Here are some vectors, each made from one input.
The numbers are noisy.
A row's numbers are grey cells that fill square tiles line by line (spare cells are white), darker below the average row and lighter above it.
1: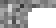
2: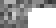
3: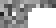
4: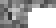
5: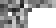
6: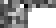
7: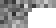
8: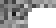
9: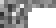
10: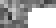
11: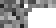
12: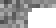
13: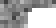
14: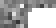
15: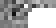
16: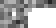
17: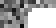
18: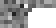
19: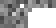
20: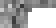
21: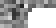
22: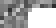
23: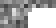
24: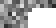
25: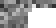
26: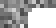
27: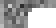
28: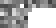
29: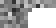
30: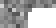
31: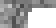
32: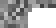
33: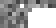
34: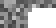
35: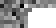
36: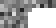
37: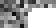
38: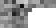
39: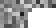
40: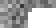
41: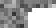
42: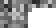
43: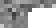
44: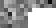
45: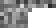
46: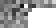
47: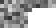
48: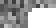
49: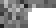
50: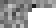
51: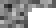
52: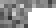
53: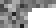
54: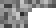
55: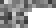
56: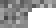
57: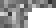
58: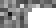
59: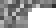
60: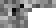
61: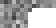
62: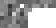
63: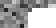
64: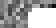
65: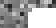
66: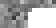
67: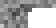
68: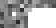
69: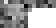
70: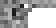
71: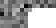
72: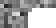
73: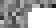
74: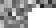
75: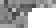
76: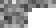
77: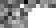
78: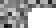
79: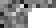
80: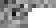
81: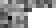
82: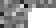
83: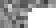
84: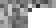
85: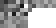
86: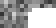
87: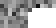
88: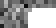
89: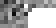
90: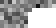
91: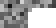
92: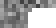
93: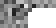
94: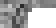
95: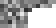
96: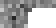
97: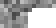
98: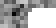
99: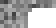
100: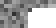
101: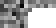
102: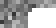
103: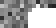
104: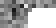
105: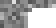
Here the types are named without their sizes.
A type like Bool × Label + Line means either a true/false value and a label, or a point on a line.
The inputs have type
(Label + Line) × Tree.
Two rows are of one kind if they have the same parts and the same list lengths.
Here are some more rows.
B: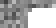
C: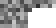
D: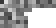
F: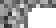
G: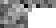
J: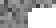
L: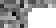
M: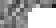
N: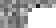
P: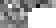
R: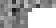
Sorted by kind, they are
B, C, J, L, N, P, R
D, F, G, M

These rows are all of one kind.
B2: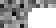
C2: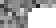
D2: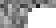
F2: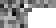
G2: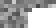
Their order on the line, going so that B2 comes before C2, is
F2, B2, C2, G2, D2.
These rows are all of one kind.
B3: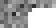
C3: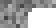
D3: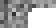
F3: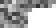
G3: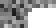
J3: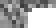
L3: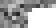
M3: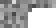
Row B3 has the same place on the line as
D3 and L3.
